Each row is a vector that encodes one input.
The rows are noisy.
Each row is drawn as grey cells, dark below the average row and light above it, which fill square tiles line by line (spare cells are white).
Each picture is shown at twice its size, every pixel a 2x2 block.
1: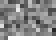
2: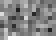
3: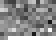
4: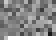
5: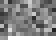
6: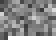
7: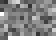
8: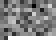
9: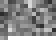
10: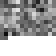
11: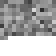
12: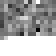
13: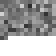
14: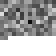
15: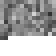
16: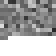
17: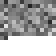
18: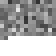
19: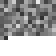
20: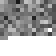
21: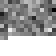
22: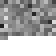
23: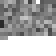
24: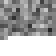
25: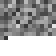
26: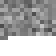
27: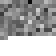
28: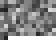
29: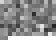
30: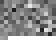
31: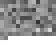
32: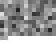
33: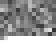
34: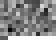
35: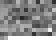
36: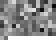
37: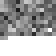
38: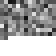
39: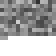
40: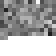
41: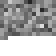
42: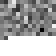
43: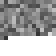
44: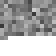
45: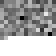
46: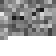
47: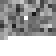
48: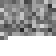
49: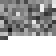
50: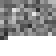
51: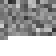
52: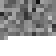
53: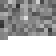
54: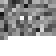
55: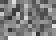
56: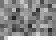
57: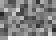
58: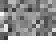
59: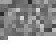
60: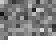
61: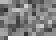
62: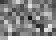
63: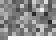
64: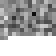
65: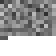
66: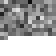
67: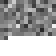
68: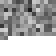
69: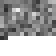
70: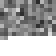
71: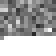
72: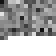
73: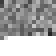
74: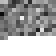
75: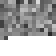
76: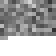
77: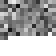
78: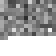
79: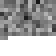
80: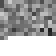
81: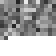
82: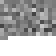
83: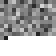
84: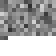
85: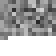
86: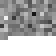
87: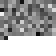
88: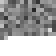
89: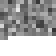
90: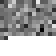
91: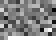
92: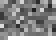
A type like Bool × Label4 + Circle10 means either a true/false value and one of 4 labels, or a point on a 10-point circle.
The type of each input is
(Line6 + Tree9) × Line8.
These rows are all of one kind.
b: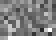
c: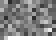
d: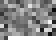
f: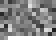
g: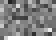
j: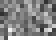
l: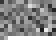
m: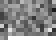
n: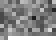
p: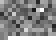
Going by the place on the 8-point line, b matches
d, j, m and n.
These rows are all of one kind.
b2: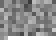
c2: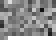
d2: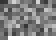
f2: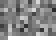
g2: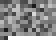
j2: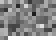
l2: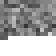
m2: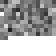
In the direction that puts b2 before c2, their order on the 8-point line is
j2, l2, g2, b2, m2, c2, d2, f2.
